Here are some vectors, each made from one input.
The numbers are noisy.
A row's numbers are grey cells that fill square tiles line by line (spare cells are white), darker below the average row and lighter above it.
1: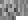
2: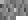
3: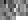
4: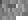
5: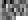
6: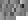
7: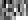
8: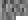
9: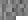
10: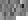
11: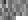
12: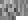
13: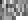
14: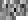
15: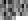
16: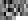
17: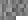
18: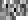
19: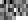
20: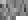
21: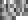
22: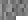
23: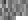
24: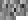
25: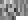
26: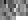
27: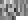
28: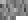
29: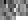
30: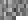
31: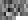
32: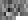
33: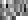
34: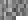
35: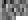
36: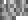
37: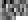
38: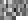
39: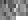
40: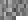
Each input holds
one of 7 labels.
